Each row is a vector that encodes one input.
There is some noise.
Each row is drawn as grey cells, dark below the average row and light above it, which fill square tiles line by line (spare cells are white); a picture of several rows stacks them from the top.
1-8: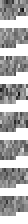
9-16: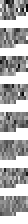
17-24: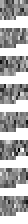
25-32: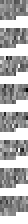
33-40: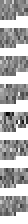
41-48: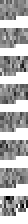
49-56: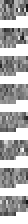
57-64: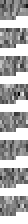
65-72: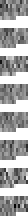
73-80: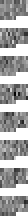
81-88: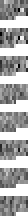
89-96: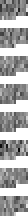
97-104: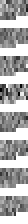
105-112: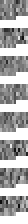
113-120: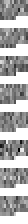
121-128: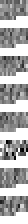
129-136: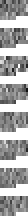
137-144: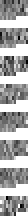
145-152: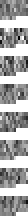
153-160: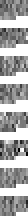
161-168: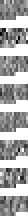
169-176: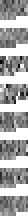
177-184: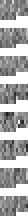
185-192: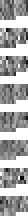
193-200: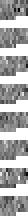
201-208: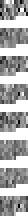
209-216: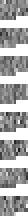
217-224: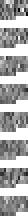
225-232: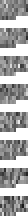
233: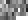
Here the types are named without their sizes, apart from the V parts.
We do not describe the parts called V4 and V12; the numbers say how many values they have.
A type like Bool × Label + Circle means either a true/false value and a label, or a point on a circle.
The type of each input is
(Bool × V12 + V4) × Line.
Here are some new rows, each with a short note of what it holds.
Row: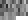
a point on a line and a value of V4
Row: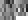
a point on a line and a value of V4
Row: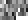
a point on a line, a true/false value and a value of V12
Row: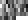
a point on a line, a true/false value and a value of V12
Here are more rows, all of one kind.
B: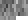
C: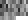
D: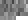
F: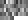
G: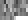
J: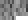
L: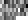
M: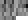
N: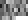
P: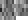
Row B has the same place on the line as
C, G and N.
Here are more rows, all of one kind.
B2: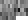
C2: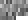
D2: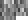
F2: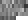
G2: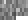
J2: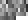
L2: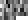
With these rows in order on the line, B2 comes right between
D2 and J2.
